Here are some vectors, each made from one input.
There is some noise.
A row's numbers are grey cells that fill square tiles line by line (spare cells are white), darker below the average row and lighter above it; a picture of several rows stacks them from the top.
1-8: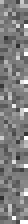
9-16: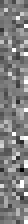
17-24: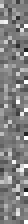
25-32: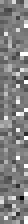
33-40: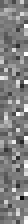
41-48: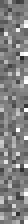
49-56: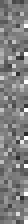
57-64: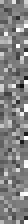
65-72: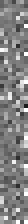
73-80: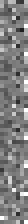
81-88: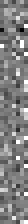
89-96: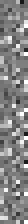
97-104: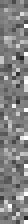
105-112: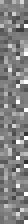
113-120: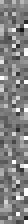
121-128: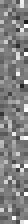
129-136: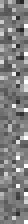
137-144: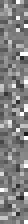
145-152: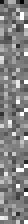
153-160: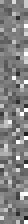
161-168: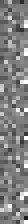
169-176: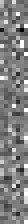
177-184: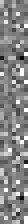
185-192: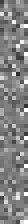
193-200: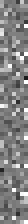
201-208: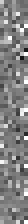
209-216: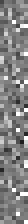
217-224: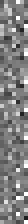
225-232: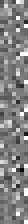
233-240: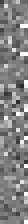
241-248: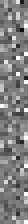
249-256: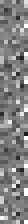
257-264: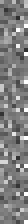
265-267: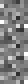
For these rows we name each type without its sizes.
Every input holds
either a fixed value, or four true/false values.
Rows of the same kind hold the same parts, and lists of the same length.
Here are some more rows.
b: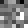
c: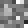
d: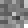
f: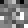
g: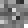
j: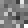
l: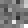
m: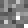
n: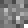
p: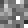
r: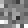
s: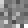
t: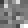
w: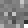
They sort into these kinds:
b, f
c, d, g, j, l, m, n, p, r, s, t, w

